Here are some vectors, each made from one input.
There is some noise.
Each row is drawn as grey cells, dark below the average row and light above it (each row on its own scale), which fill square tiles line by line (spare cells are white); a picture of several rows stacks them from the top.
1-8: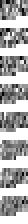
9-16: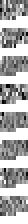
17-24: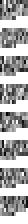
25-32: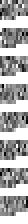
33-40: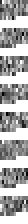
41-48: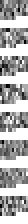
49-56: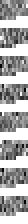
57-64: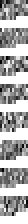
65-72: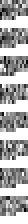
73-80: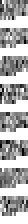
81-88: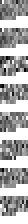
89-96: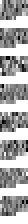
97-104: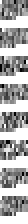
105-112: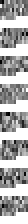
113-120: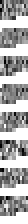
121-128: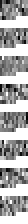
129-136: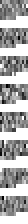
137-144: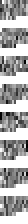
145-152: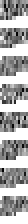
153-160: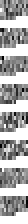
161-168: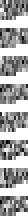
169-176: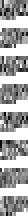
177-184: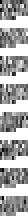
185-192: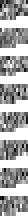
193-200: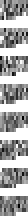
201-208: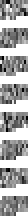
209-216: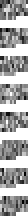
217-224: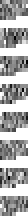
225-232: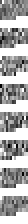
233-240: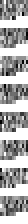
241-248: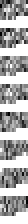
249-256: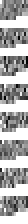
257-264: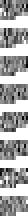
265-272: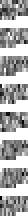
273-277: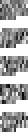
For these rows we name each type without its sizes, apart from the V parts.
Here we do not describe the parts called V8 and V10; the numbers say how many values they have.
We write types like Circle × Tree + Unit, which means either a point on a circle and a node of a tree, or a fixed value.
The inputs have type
Bool × V8 + Line + V10.
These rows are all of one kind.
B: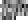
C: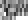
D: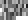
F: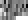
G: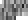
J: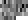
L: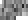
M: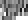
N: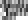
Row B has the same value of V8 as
C, M and N.
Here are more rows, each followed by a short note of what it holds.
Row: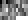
a point on a line
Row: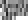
a true/false value and a value of V8
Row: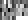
a value of V10
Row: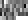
a value of V10
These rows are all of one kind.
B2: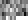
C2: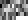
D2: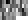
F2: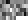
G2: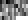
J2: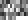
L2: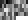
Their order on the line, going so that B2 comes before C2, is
F2, B2, J2, C2, L2, G2, D2.
